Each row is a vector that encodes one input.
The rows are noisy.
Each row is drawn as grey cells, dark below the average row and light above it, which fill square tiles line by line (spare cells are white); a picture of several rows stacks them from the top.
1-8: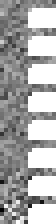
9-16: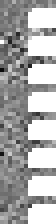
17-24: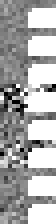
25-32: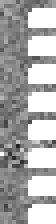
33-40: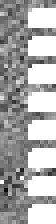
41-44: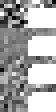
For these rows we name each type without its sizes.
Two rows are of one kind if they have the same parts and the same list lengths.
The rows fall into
3 kinds.
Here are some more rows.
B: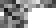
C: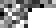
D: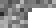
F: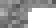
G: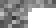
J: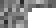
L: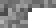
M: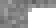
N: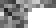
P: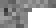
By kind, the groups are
B, D, L, N, P
C, J
F, G, M

